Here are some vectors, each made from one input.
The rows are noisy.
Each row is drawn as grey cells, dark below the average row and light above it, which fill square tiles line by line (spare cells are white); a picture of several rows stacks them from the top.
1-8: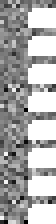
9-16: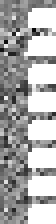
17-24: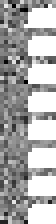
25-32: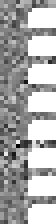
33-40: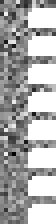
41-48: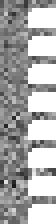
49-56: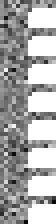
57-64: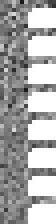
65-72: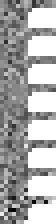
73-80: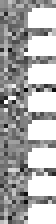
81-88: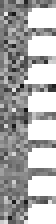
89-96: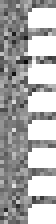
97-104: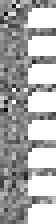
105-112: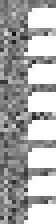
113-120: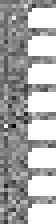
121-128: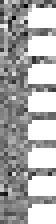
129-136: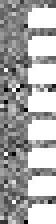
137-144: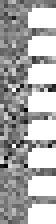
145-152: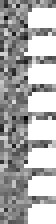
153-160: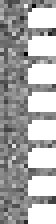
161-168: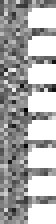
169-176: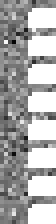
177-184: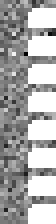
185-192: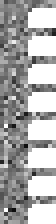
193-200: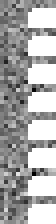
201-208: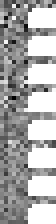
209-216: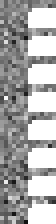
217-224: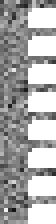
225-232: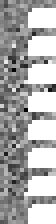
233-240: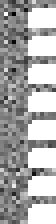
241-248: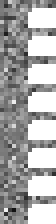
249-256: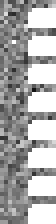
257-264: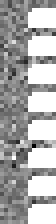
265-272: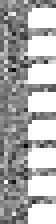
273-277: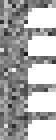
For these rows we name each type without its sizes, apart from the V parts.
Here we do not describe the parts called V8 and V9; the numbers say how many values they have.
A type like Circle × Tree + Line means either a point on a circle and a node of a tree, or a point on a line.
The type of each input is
Bool × V8 + Line × (Line + V9).
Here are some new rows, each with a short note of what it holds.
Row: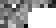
a point on a line and a value of V9
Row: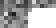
a true/false value and a value of V8
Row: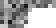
a true/false value and a value of V8
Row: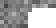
a point on each of two lines
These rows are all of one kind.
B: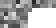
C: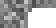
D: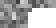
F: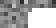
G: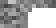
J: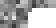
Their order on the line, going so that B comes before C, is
G, D, J, B, F, C.
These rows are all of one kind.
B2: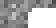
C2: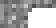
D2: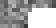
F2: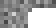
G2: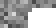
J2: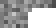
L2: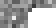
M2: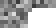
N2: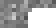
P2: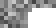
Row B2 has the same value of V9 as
C2, G2, J2 and N2.
